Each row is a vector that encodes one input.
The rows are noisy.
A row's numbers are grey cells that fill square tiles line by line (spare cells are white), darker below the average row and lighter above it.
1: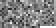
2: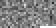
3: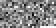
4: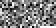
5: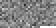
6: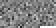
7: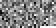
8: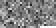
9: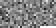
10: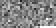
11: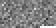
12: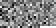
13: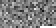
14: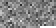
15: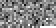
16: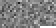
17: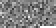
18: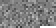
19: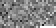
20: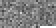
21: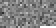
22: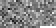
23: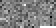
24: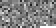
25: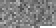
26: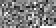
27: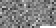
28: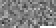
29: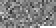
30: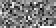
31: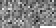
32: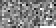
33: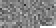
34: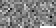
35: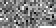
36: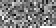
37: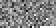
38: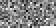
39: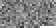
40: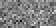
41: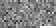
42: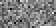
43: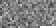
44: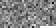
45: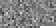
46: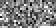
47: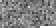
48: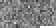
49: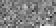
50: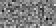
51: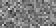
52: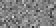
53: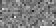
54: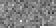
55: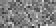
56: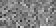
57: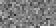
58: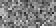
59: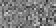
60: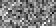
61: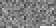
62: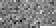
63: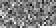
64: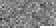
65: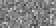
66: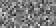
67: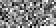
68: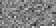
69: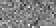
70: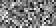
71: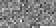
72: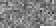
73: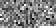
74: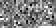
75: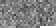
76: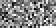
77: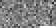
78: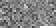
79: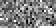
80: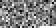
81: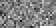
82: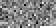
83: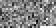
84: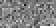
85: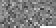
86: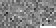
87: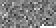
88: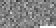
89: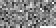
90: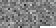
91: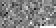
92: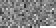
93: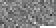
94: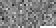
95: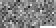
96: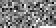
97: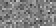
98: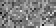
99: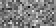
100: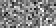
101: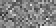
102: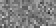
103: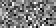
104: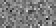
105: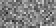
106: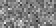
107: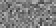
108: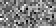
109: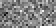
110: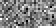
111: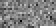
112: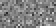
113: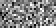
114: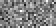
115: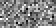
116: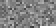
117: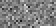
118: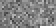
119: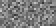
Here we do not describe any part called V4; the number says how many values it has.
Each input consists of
a list of up to two items, each a true/false value and a value of V4.
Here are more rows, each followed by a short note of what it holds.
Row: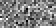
the empty list
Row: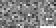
a list of one item
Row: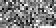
the empty list
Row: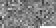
a list of two items
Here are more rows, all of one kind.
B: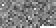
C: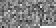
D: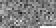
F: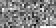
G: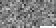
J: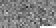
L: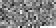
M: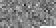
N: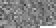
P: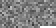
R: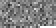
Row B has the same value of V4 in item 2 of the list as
F, N and P.
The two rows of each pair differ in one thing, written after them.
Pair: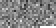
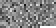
the value of V4 in item 2 of the list
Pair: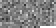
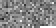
the true/false value in item 2 of the list
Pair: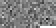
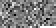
the value of V4 in item 1 of the list
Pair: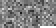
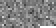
the value of V4 in item 2 of the list
